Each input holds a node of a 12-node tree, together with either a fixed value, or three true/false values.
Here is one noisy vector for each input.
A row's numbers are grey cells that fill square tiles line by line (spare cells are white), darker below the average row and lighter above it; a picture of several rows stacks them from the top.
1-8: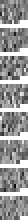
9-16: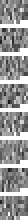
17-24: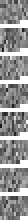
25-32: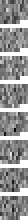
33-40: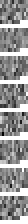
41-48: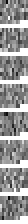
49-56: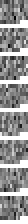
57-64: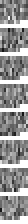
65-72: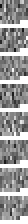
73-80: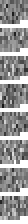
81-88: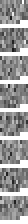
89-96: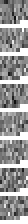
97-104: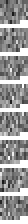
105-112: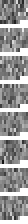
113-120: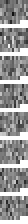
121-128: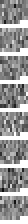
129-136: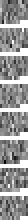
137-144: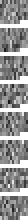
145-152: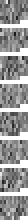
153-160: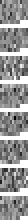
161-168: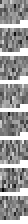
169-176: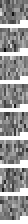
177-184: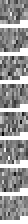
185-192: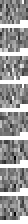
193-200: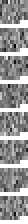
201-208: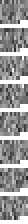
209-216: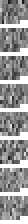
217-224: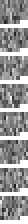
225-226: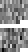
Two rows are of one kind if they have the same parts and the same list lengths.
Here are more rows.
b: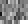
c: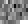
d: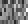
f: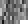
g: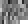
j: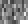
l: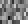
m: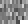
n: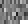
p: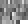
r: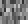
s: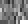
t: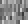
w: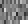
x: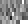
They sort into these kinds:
b, c, d, f, g, j, n, r, s, w
l, m, p, t, x

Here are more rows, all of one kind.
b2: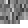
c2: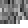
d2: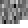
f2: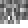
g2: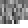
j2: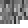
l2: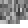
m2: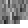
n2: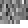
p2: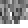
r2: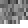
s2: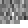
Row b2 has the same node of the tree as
m2 and p2.
